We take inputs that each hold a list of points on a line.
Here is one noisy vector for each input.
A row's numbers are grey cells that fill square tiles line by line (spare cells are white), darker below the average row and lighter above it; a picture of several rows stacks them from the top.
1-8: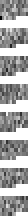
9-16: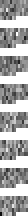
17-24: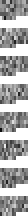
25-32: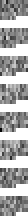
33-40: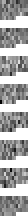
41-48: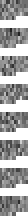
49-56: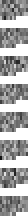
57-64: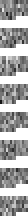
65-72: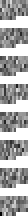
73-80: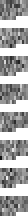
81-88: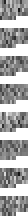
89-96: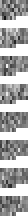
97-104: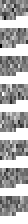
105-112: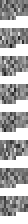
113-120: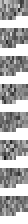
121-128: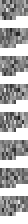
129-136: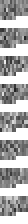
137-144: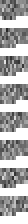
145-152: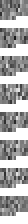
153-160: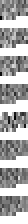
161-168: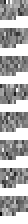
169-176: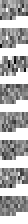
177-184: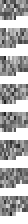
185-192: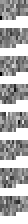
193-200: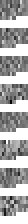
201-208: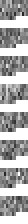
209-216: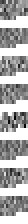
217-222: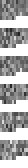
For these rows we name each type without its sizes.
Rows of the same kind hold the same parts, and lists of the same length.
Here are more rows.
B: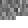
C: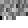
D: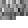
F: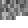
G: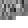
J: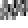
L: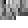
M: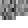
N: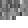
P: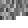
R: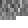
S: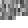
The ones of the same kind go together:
B, C, F, N, P, R
D, G, L, M, S
J

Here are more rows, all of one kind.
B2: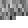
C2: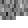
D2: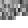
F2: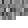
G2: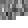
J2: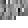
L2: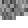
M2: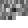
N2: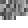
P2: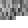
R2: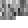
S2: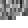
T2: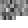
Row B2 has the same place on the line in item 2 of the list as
C2 and P2.
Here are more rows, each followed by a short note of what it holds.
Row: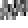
the empty list
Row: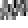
the empty list
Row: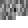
a list of two items
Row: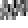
the empty list
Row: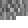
a list of one item
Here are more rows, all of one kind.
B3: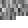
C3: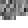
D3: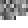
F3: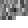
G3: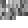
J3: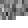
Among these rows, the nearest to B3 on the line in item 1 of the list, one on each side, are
F3 and G3.
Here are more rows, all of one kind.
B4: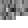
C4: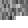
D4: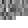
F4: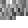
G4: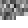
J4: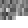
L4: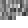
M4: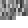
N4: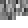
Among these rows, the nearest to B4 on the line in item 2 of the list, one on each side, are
C4 and D4.
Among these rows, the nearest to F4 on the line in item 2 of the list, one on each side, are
C4 and G4.
